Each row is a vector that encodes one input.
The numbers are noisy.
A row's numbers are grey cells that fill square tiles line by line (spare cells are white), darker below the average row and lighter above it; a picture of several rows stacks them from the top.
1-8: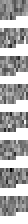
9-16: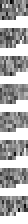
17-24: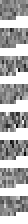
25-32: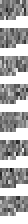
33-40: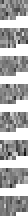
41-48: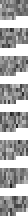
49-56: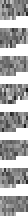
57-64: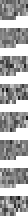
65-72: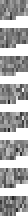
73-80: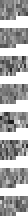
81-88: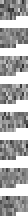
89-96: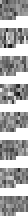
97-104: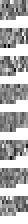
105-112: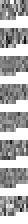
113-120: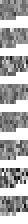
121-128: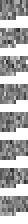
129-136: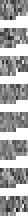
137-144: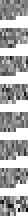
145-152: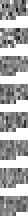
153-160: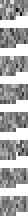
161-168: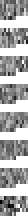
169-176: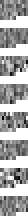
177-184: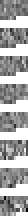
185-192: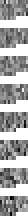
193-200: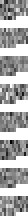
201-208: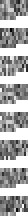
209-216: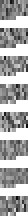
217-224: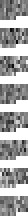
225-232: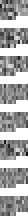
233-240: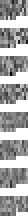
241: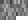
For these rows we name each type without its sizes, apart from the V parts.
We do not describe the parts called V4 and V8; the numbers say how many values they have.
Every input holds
either a node of a tree, or a value of V4 and a value of V8, or a list of points on a line.
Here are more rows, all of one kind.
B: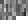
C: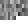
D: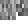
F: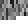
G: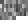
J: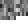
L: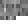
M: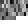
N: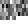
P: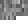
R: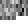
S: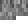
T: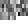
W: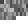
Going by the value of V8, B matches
D, G and M.
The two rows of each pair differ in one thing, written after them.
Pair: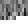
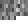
the value of V8
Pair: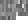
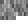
the value of V8
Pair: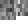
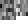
the value of V8
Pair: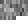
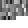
the value of V8
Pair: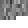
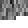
the value of V8
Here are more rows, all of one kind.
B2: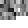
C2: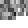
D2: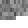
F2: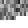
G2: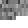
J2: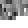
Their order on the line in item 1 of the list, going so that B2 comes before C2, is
F2, G2, D2, B2, C2, J2.
